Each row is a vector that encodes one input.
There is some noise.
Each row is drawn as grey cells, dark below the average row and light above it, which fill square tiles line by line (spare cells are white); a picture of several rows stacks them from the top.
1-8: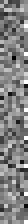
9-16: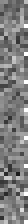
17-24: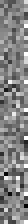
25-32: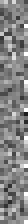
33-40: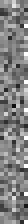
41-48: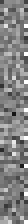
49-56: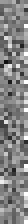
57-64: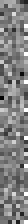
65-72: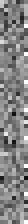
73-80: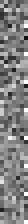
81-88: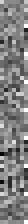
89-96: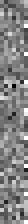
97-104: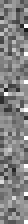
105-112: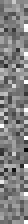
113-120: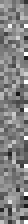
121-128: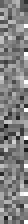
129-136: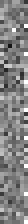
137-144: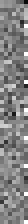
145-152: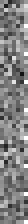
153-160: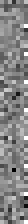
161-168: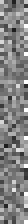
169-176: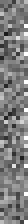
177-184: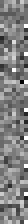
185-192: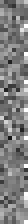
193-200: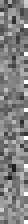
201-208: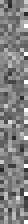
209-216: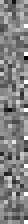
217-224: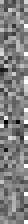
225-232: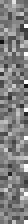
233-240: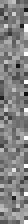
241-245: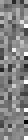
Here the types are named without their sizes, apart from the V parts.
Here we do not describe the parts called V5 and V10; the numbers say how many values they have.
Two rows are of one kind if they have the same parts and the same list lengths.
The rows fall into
3 kinds.
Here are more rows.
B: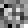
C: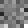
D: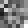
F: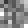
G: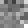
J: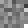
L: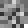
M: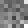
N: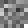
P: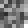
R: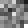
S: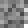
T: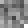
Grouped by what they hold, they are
B, D, P
C, F, G, L, M, N, T
J, R, S

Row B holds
a point on a line.
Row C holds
four true/false values, a value of V5 and a value of V10.
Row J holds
a value of V5 and a value of V10.
